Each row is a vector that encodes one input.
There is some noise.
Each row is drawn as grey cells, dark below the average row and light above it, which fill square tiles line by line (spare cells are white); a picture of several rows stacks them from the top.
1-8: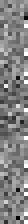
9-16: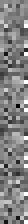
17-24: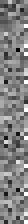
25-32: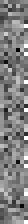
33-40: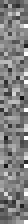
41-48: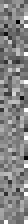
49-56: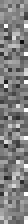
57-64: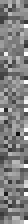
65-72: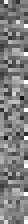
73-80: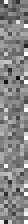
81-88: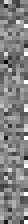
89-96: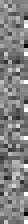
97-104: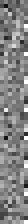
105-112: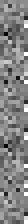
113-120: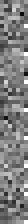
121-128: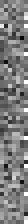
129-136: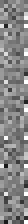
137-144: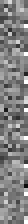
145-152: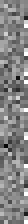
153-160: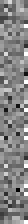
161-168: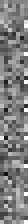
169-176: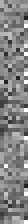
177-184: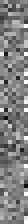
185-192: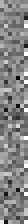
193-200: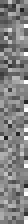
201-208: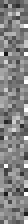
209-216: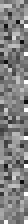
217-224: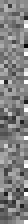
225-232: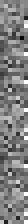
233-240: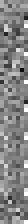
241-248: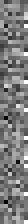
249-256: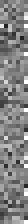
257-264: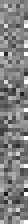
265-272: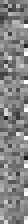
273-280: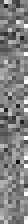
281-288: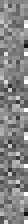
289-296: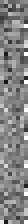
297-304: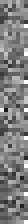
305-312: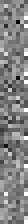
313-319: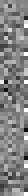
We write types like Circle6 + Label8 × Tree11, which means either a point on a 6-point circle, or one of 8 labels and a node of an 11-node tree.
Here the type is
Bool × (Circle16 + Unit) + Line10 + Tree11.
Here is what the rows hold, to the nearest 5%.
About 25% of them hold a point on a 10-point line. About 35% of them hold a node of an 11-node tree. The rest hold a true/false value, together with either a point on a 16-point circle, or a fixed value.
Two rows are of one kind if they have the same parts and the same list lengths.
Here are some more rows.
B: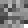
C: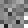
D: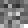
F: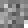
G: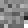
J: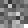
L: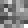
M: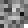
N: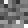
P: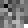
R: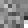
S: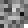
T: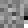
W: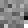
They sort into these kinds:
B, D, J, L, N, P
C
F, G, R, T, W
M, S

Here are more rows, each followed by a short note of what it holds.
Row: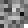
a true/false value
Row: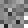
a point on a 10-point line
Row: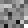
a point on a 10-point line
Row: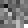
a node of an 11-node tree
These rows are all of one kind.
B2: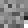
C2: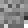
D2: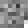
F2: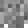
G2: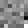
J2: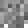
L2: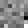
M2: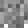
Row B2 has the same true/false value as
C2 and D2.
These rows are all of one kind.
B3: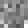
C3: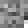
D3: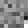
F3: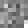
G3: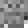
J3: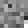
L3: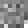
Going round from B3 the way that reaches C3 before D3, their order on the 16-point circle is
B3, F3, C3, J3, D3, G3, L3.
